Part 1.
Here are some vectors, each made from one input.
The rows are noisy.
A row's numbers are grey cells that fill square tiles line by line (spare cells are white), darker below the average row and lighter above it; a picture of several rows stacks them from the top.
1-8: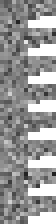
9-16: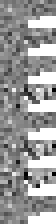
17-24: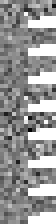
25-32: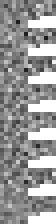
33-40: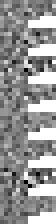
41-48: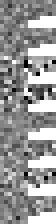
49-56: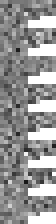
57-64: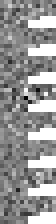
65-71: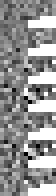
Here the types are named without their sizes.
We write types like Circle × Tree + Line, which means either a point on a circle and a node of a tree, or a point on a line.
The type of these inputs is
Line.
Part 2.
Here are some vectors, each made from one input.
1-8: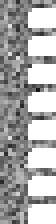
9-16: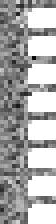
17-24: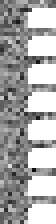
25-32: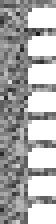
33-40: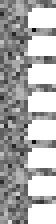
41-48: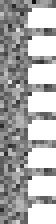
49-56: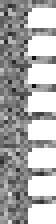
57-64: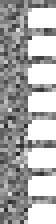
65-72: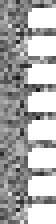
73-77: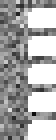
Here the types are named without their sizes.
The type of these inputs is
Circle.
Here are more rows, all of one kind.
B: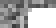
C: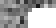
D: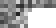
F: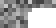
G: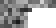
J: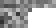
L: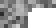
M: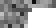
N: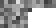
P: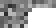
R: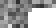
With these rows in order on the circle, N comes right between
G and L.
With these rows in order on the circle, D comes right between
B and J.
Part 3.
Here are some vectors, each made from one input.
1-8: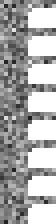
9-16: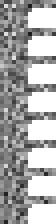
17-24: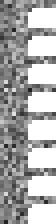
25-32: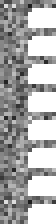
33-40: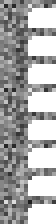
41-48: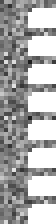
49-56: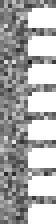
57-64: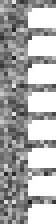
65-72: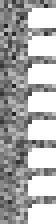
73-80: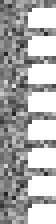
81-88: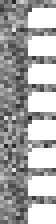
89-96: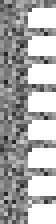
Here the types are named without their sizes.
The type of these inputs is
Bool × Bool × Bool.
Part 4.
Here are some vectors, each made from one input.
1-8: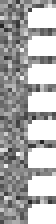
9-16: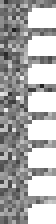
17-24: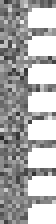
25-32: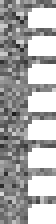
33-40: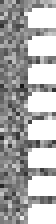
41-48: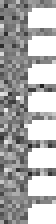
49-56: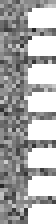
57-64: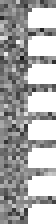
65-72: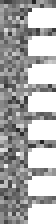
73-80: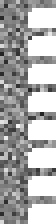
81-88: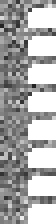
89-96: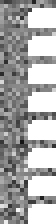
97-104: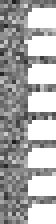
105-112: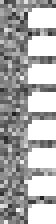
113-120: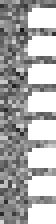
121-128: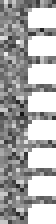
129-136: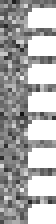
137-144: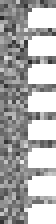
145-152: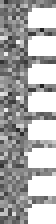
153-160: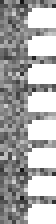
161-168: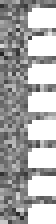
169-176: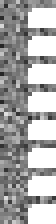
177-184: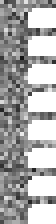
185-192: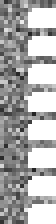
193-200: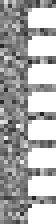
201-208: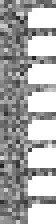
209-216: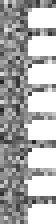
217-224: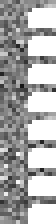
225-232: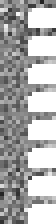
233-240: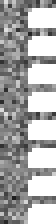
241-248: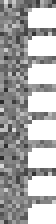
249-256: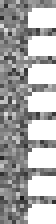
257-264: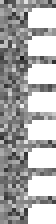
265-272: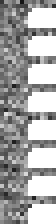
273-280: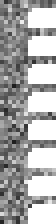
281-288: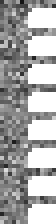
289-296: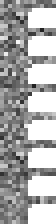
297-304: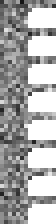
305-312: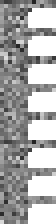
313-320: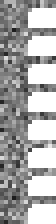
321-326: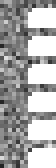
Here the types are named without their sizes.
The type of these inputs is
Tree.
